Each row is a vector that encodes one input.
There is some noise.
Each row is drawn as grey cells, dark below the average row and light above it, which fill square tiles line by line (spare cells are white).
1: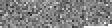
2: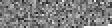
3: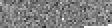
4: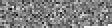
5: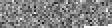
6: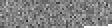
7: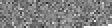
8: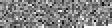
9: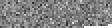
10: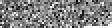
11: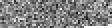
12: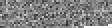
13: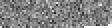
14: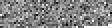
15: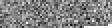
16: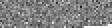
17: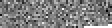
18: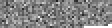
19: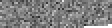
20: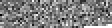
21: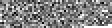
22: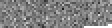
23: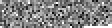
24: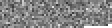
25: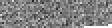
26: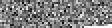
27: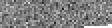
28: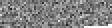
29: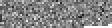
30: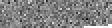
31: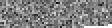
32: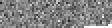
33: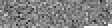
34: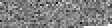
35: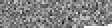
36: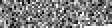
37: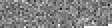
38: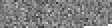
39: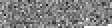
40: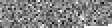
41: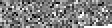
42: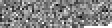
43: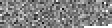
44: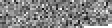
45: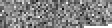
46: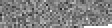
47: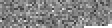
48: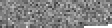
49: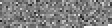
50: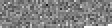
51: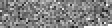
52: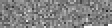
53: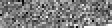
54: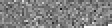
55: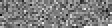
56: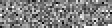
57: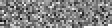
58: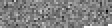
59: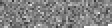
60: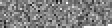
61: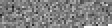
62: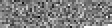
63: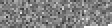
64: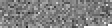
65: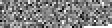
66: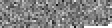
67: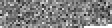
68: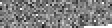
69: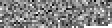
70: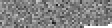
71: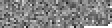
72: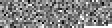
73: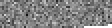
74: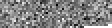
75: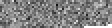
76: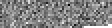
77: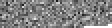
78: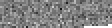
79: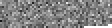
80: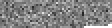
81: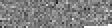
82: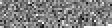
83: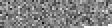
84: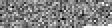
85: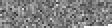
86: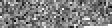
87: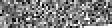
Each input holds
a point on a 6-point line, together with either one of 5 labels, or a point on a 5-point line.
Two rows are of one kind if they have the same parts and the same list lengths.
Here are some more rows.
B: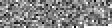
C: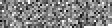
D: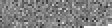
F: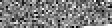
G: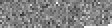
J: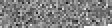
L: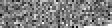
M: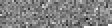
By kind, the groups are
B, G, J, L
C, D, F, M

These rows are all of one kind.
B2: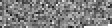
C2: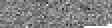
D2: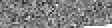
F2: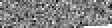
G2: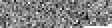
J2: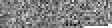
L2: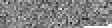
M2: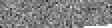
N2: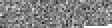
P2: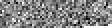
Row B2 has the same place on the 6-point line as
C2 and M2.
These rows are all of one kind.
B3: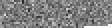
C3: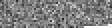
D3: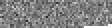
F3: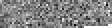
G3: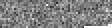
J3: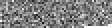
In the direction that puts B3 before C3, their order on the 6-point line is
J3, B3, D3, F3, C3, G3.
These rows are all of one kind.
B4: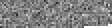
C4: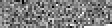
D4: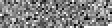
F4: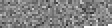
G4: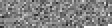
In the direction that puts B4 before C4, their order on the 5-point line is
B4, D4, G4, F4, C4.
